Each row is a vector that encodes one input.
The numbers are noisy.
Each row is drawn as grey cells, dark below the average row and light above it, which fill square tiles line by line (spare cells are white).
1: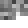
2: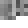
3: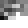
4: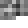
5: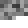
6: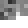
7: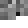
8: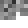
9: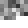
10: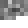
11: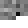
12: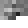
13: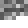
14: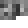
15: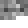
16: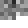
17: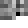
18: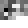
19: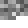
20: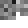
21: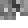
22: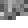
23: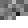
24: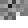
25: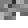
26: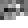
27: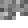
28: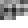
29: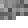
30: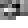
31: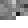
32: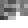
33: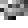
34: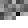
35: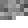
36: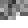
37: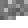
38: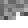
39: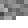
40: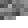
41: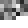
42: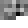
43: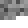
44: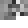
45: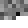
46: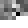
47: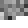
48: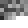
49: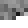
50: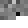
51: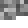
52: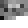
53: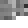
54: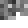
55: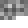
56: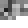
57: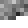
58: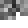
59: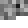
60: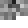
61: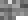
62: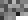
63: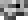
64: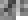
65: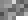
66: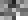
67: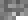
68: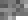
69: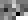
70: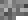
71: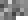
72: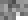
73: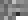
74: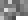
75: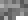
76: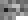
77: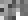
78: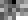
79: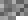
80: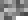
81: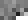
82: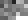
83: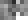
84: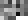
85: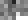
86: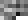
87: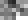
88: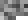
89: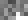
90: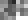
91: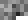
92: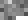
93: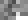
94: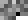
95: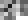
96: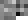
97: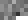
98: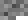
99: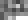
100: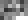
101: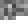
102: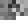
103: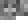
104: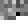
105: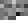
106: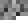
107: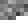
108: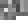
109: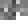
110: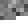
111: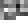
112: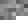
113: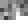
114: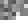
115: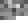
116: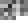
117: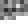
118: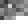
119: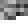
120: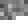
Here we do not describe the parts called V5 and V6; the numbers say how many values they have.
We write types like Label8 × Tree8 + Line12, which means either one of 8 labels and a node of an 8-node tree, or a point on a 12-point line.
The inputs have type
Bool × (Line4 + V6) × V5.
